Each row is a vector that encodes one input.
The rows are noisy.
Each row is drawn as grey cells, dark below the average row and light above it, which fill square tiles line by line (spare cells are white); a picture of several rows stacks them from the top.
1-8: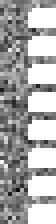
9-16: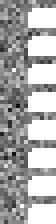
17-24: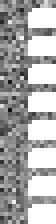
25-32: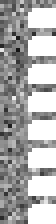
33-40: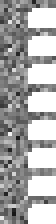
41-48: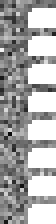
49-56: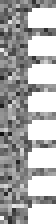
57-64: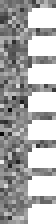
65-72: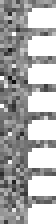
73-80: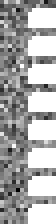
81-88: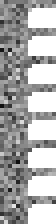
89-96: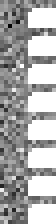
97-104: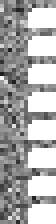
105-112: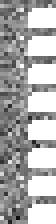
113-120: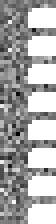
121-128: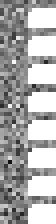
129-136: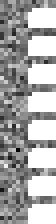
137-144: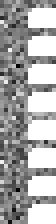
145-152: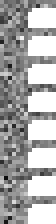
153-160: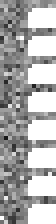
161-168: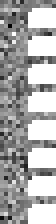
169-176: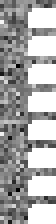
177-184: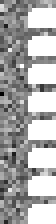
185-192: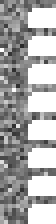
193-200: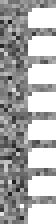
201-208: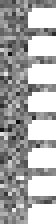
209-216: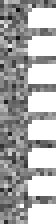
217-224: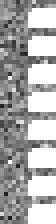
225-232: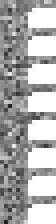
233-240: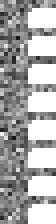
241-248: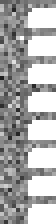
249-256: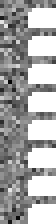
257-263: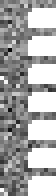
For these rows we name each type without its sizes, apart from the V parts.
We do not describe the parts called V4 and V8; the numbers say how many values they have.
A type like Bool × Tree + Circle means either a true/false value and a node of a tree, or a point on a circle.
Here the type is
Label × List(V8) + Line × (Line + V4).
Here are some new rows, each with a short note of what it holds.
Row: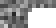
a point on each of two lines
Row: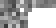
a label, together with a list of one item
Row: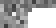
a label, together with a list of one item
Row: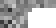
a label, together with a list of two items
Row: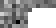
a point on a line and a value of V4
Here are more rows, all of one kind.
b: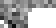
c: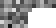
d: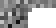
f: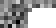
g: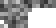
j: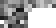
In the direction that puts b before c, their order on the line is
b, g, d, j, f, c.
